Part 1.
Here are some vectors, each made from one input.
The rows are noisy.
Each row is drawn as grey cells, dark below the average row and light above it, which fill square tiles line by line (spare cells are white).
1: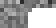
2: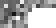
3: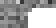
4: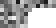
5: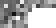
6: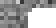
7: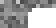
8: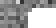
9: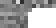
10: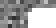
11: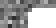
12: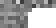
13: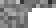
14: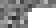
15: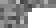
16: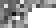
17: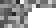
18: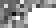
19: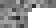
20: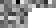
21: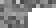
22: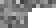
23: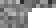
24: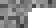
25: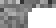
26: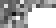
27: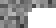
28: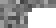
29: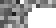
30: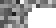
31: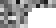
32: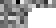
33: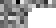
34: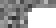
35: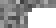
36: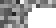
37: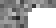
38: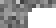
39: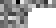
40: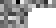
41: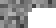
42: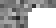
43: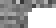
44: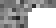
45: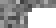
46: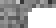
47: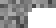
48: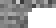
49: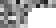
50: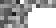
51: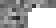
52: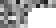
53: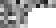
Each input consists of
either a point on a 4-point line, or a point on an 8-point line.
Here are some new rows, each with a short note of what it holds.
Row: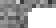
a point on an 8-point line
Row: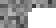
a point on an 8-point line
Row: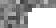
a point on an 8-point line
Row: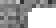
a point on an 8-point line
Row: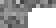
a point on an 8-point line
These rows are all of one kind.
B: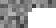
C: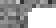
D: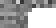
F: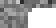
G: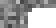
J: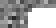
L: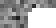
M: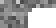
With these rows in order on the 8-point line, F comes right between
C and M.
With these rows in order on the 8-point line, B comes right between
D and L.
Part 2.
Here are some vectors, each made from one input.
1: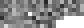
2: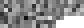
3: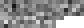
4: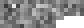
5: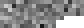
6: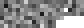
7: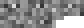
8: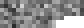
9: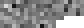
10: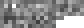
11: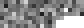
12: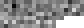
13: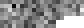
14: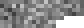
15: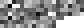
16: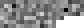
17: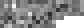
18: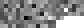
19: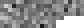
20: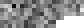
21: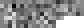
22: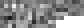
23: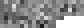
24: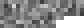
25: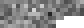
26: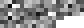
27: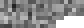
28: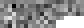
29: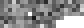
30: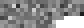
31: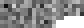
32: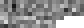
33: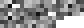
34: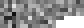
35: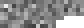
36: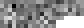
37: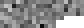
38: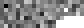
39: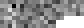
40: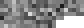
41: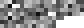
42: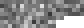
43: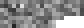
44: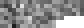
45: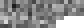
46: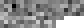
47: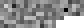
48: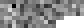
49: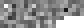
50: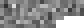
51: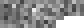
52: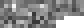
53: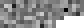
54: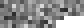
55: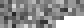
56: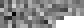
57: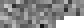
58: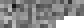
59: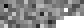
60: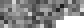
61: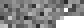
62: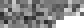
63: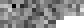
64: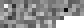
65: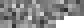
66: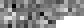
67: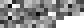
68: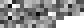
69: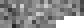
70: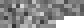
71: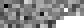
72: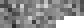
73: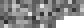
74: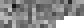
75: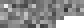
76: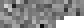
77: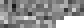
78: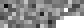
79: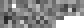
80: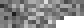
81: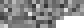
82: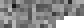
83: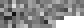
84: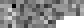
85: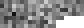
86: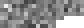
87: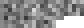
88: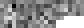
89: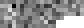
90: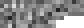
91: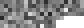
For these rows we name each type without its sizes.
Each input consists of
a list of items, each a point on each of two lines.
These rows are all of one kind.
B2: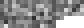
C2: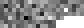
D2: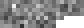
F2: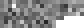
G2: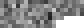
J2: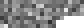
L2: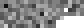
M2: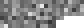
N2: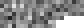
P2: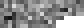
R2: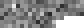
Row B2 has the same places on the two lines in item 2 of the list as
D2 and M2.
